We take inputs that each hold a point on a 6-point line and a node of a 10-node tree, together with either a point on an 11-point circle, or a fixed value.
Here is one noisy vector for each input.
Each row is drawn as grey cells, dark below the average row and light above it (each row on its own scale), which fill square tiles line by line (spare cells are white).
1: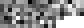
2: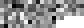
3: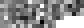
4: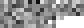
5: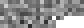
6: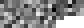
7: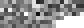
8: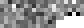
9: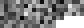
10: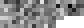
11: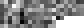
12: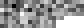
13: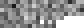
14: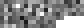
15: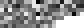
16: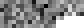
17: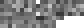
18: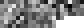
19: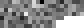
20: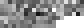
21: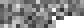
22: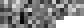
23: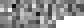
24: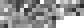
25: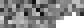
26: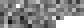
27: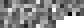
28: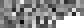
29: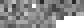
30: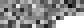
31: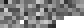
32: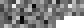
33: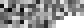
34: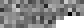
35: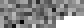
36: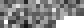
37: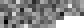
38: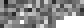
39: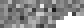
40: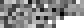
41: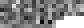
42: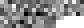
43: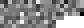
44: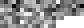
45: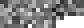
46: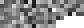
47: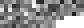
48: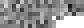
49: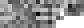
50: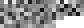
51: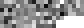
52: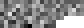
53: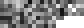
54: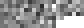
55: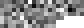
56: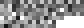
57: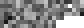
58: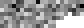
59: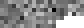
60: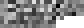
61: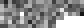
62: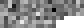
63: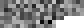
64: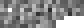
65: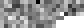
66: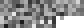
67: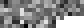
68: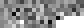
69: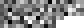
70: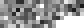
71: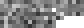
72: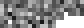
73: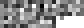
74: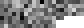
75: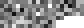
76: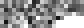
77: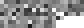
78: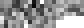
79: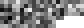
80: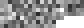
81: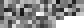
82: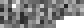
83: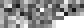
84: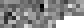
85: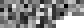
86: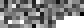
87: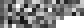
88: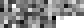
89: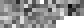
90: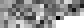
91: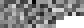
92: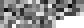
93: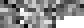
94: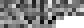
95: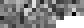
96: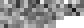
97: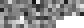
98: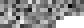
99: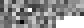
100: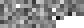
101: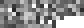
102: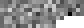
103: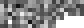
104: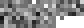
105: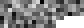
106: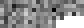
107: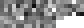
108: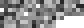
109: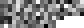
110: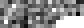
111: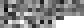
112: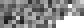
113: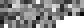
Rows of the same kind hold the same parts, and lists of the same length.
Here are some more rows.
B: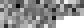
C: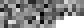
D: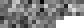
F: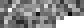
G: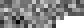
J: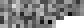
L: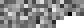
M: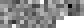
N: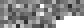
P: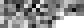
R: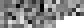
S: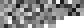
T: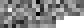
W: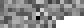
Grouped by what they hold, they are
B, C, J, L, M, N, P, W
D, F, G, R, S, T

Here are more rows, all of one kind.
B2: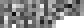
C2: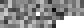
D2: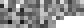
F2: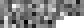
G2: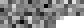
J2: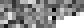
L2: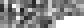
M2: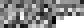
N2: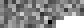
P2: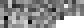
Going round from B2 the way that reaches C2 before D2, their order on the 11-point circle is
B2, F2, G2, C2, N2, P2, D2, M2, L2, J2.
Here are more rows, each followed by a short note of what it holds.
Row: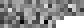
a point on a 6-point line and a node of a 10-node tree
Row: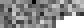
a point on an 11-point circle, a point on a 6-point line and a node of a 10-node tree
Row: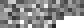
a point on a 6-point line and a node of a 10-node tree
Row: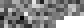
a point on a 6-point line and a node of a 10-node tree
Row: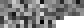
a point on a 6-point line and a node of a 10-node tree
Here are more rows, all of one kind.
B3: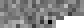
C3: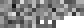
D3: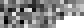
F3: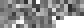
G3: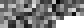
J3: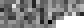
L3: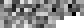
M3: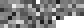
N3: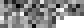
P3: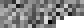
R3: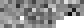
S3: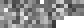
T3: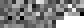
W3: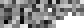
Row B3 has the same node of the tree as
D3, F3 and N3.
